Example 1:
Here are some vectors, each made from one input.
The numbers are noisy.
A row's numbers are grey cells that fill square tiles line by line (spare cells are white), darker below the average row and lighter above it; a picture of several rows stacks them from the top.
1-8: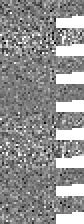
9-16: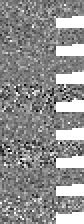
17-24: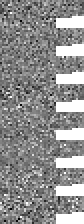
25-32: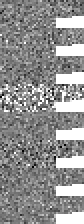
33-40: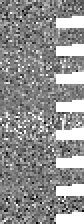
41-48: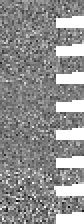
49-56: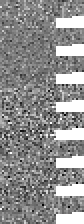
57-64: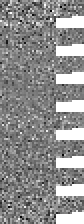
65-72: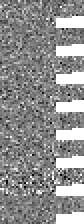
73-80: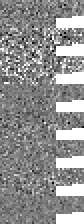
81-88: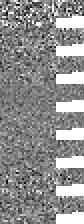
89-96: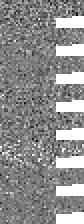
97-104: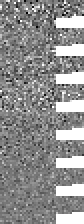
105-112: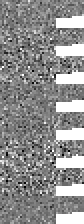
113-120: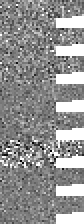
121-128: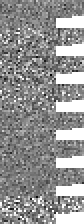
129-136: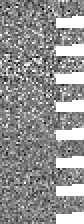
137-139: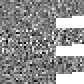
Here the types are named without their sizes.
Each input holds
either a fixed value, or a label, a node of a tree and five true/false values.
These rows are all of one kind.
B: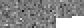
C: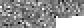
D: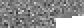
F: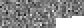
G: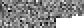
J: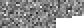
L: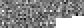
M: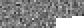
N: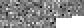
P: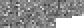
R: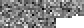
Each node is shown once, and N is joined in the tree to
B and C.
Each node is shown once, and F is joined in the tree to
B, G and R.
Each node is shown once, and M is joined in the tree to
L and R.
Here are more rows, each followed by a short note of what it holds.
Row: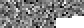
a fixed value
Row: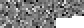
a fixed value
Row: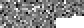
a fixed value
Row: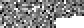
a fixed value
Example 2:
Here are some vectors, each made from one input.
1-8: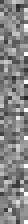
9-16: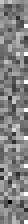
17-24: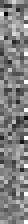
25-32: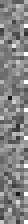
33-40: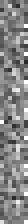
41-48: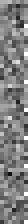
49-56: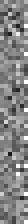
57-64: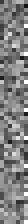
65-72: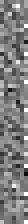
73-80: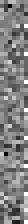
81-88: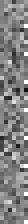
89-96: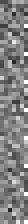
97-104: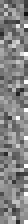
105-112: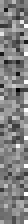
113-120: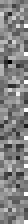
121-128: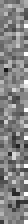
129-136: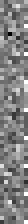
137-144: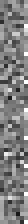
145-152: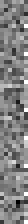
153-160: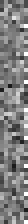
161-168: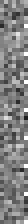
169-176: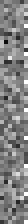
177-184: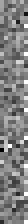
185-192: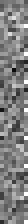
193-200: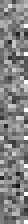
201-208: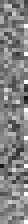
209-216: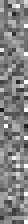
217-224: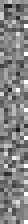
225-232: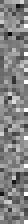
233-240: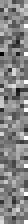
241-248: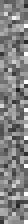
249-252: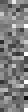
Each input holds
a true/false value, together with either a point on a 10-point line, or a point on a 13-point line.
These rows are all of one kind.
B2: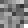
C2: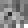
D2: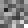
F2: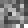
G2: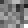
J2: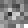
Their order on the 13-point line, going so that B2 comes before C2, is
D2, F2, B2, G2, C2, J2.
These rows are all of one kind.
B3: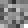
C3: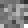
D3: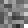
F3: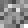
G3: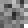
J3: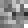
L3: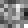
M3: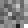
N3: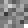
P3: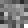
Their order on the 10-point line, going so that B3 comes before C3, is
J3, L3, N3, F3, B3, M3, C3, P3, D3, G3.
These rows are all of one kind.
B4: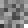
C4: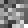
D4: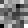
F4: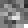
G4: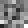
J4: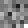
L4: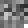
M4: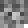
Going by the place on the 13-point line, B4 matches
C4 and G4.
